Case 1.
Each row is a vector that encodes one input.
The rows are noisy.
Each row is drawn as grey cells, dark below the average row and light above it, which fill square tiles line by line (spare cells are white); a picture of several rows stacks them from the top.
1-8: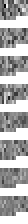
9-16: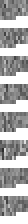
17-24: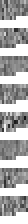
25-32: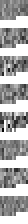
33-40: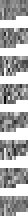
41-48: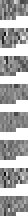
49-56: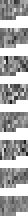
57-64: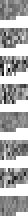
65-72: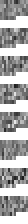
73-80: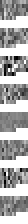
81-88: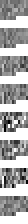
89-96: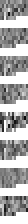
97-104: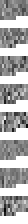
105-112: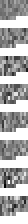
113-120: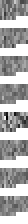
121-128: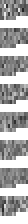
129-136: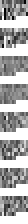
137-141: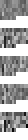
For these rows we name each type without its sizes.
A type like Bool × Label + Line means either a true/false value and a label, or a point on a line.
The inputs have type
List(Line × Line).
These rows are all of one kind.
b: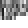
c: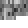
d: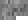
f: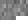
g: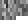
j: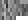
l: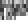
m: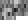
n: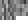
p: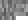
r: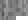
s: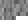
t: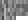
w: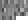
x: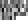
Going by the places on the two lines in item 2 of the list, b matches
c, j, m and s.
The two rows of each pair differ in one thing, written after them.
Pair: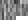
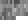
the place on one of the two lines in item 2 of the list
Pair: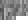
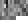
the place on one of the two lines in item 1 of the list
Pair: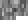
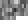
the place on one of the two lines in item 2 of the list
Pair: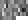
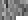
the place on one of the two lines in item 1 of the list
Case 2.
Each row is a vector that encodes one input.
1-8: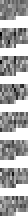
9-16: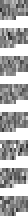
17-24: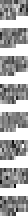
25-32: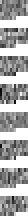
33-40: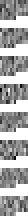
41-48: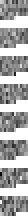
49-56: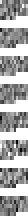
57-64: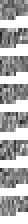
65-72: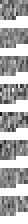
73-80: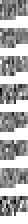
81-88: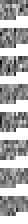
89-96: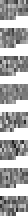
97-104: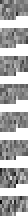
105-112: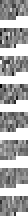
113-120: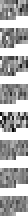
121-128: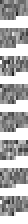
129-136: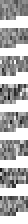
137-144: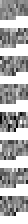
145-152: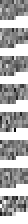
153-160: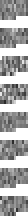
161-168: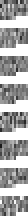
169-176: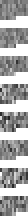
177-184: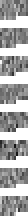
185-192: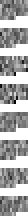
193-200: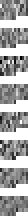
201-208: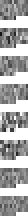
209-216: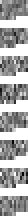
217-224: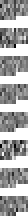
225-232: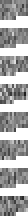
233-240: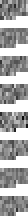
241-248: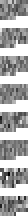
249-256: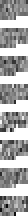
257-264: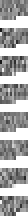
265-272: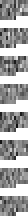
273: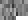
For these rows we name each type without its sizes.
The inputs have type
(Bool × Bool × Bool × Bool + Unit) × Tree.
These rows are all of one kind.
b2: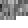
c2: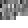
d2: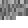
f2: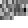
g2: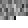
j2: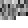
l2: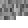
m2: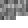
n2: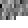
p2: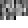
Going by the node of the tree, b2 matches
f2 and n2.
